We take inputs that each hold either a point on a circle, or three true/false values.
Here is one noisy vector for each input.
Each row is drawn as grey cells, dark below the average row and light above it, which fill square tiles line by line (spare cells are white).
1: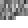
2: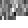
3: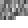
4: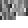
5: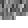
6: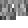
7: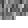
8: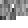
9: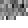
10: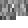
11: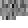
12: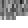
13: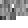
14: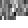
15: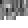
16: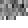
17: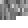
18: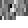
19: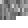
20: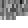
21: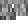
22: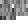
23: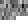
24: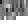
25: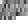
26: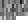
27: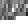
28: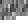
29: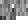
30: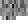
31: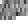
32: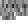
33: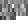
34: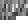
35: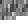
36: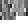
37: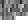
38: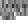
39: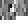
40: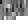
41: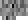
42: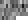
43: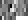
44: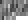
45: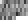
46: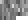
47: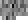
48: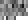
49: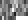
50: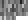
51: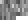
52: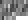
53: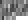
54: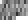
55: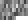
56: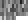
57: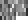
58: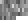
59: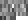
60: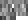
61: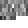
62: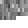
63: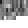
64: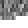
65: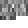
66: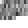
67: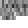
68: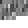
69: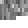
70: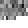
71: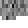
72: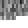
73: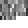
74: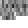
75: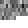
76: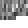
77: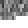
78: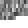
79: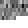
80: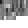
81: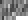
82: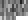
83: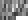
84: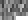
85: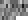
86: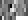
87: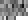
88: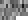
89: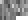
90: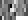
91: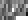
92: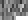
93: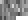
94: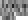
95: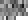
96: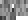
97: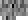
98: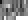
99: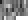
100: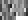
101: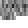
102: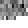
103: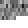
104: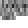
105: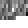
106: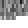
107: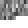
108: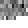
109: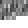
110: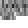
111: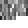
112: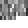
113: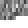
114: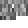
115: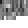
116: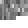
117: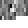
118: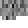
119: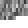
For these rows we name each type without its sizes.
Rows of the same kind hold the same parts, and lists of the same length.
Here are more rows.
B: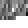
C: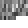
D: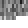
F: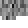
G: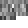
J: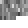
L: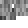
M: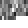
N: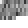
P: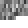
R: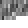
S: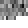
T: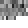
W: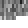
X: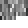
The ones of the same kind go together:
B, C, G, J, L, M, N, P, X
D, F, R, S, T, W

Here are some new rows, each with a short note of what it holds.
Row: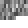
a point on a circle
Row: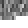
three true/false values
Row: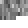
a point on a circle
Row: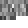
a point on a circle
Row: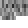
three true/false values
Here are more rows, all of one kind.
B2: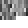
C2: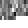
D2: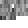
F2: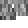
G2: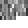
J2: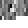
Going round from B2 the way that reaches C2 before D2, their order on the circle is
B2, J2, C2, D2, F2, G2.
